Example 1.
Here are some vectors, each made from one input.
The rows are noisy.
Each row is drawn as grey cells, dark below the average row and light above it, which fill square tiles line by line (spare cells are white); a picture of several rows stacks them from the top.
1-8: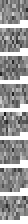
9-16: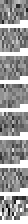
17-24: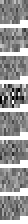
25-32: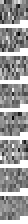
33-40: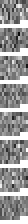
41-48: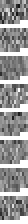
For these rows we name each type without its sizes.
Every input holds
four true/false values.
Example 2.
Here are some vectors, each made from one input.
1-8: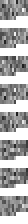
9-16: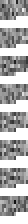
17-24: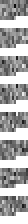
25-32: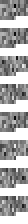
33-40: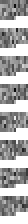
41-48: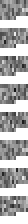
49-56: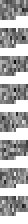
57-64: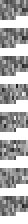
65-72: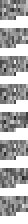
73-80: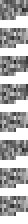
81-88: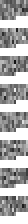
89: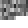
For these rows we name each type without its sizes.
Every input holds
three true/false values.
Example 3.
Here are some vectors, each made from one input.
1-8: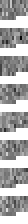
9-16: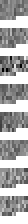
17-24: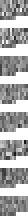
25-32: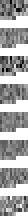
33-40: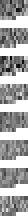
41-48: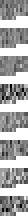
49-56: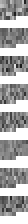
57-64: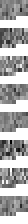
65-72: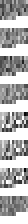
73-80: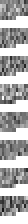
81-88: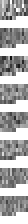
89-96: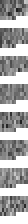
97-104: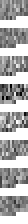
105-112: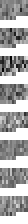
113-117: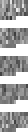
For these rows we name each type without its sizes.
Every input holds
a node of a tree.
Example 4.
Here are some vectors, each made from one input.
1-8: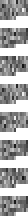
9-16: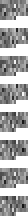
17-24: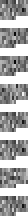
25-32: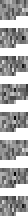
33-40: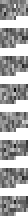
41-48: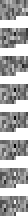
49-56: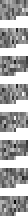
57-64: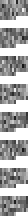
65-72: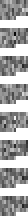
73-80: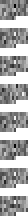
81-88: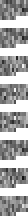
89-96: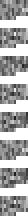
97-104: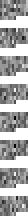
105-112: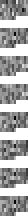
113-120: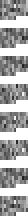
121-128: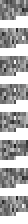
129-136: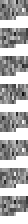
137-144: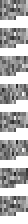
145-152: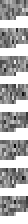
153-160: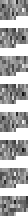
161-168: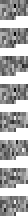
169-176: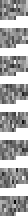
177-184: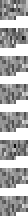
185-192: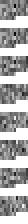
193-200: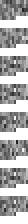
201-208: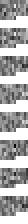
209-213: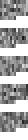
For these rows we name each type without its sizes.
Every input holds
three true/false values.
